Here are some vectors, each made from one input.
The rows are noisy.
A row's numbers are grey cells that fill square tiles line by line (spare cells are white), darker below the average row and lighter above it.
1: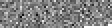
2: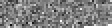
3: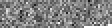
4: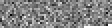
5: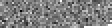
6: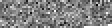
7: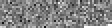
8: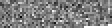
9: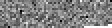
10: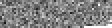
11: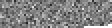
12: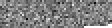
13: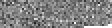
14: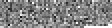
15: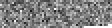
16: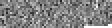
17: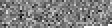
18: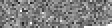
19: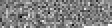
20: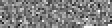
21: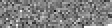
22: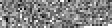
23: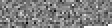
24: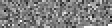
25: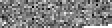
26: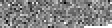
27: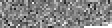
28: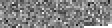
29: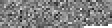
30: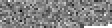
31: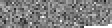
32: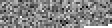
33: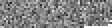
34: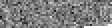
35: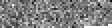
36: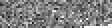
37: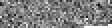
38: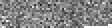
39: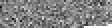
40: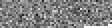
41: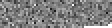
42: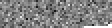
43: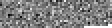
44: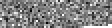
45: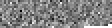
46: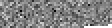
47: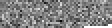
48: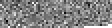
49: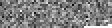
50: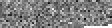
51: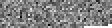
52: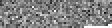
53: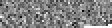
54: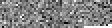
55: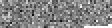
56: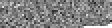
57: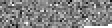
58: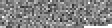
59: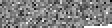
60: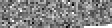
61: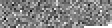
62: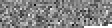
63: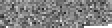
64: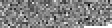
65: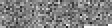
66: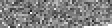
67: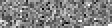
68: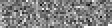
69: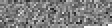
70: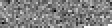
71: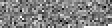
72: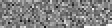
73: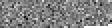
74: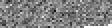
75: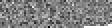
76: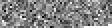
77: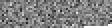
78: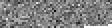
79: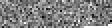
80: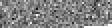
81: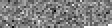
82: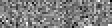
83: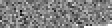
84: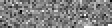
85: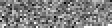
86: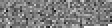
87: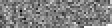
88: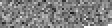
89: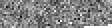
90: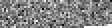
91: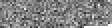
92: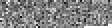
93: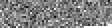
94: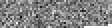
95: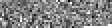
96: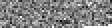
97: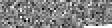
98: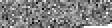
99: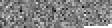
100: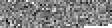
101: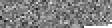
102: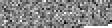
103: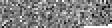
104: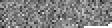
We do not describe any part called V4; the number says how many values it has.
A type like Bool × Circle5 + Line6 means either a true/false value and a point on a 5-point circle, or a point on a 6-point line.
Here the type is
(Bool × Bool × Bool × Bool + V4) × Line6.
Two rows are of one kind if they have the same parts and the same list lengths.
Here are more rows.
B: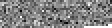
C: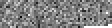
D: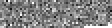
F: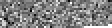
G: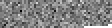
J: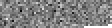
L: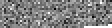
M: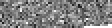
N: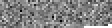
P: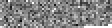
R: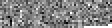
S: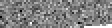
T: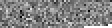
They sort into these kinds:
B, C, G, J, L, M, N, R, S, T
D, F, P

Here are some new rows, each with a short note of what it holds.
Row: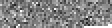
a point on a 6-point line and a value of V4
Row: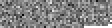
a point on a 6-point line and four true/false values
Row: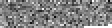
a point on a 6-point line and a value of V4
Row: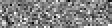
a point on a 6-point line and a value of V4
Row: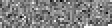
a point on a 6-point line and four true/false values
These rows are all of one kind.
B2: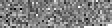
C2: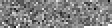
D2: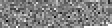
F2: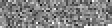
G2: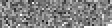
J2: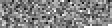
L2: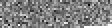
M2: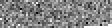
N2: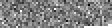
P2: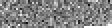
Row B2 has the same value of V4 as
G2, J2, L2 and P2.
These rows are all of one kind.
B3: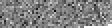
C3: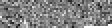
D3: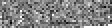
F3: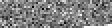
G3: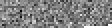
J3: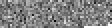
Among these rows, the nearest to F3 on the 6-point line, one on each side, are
C3 and D3.
